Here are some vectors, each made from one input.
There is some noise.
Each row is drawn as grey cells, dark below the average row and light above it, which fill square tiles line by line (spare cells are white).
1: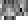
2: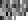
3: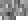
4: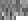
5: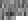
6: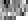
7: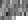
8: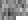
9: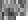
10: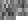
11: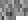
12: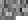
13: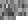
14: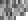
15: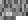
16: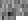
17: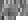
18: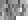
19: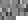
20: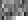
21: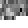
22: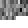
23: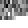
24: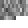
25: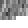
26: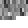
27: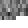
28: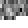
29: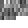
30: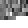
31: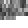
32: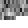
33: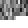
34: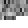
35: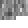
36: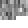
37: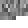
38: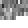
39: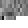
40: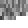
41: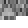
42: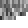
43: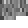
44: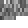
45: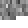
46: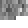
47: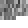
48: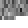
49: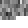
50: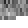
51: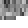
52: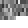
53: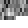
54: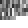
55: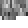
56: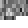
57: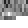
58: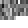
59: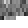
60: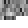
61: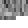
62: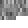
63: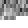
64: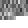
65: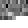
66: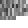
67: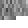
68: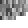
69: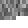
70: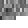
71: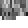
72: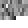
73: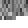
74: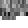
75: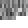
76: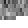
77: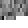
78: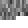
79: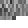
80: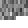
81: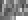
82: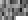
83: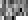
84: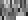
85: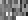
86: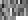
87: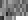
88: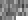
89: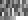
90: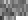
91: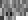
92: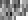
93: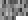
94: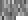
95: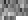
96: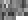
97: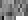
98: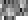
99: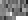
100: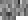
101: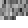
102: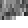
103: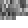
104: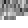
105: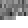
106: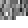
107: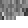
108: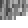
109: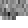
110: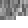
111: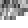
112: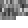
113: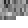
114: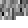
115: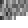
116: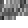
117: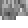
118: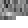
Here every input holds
a point on a 5-point line, together with either a point on a 4-point line, or three true/false values.
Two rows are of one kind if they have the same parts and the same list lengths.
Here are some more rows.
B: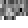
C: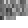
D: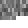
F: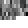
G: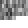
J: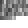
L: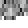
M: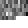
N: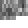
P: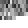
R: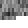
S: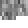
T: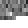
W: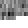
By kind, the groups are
B, L, M, P, T
C, D, F, G, J, N, R, S, W

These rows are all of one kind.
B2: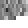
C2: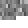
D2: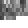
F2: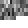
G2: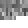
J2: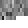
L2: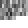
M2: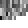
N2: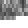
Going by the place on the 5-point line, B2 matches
C2, G2 and J2.
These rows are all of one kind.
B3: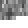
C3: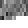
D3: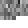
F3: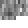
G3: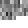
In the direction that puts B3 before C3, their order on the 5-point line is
D3, G3, F3, B3, C3.
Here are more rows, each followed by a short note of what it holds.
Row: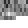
a point on a 4-point line and a point on a 5-point line
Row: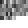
a point on a 5-point line and three true/false values
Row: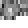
a point on a 4-point line and a point on a 5-point line
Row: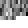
a point on a 4-point line and a point on a 5-point line
